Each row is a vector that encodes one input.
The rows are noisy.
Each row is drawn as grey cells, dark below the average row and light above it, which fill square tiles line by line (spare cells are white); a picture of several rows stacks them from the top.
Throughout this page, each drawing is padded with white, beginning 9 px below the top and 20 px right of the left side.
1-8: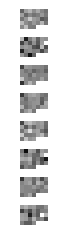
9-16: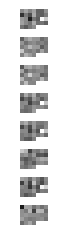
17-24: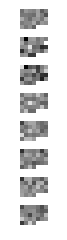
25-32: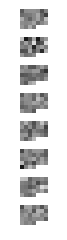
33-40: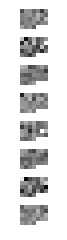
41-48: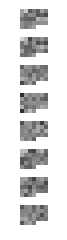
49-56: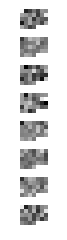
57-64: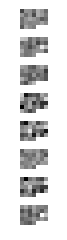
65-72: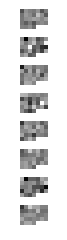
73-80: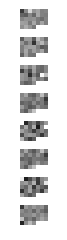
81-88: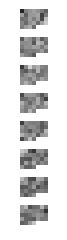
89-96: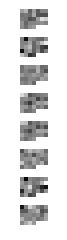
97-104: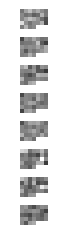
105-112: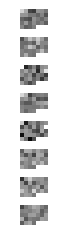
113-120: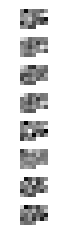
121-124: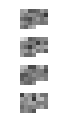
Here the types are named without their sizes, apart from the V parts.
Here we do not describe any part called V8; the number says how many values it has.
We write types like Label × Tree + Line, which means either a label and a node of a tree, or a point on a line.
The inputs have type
Bool × (Line + V8).
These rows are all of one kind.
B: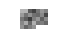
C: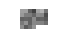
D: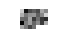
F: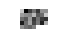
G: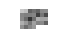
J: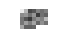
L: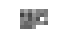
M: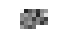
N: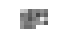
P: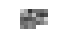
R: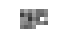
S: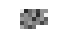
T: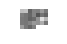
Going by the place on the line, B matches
D and F.
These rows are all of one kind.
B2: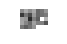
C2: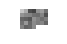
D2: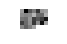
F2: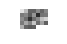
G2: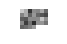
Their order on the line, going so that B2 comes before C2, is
B2, F2, G2, C2, D2.
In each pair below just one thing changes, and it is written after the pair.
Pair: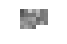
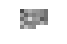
the value of V8
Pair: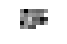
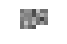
the true/false value
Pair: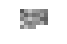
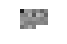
the value of V8
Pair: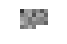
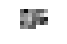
the true/false value
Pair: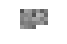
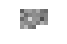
the value of V8
